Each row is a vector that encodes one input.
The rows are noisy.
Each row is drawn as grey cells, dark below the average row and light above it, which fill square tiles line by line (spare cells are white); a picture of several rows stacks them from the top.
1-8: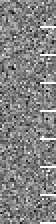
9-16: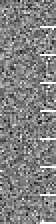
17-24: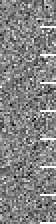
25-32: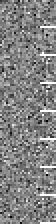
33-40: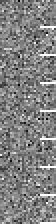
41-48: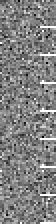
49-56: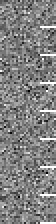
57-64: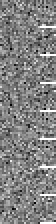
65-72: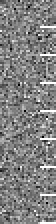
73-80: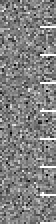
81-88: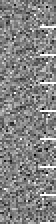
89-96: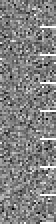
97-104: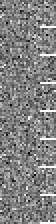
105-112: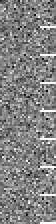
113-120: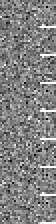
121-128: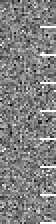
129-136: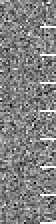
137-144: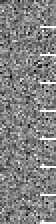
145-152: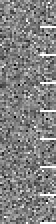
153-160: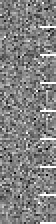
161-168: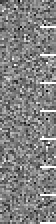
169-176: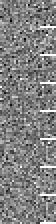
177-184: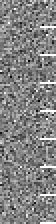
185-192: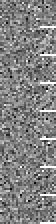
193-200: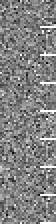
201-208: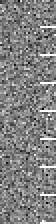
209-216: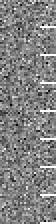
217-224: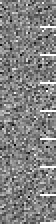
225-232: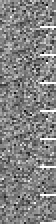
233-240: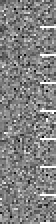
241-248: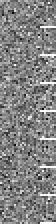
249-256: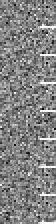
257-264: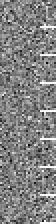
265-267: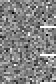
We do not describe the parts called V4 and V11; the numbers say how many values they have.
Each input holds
one of 5 labels, a point on a 6-point line, four true/false values, a value of V4 and a value of V11.
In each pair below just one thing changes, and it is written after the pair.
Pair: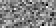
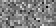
the label
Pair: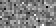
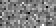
the place on the 6-point line
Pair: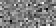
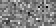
the label
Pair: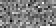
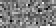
the value of V11
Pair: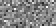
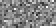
the value of V4
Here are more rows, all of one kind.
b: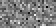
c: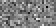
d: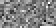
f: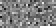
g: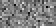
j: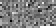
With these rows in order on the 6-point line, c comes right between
g and j.
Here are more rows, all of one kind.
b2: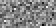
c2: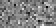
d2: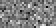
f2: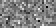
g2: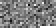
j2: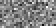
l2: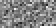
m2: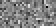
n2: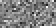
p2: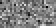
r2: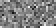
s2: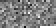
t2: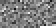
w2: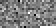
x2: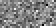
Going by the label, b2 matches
j2, l2, n2 and x2.
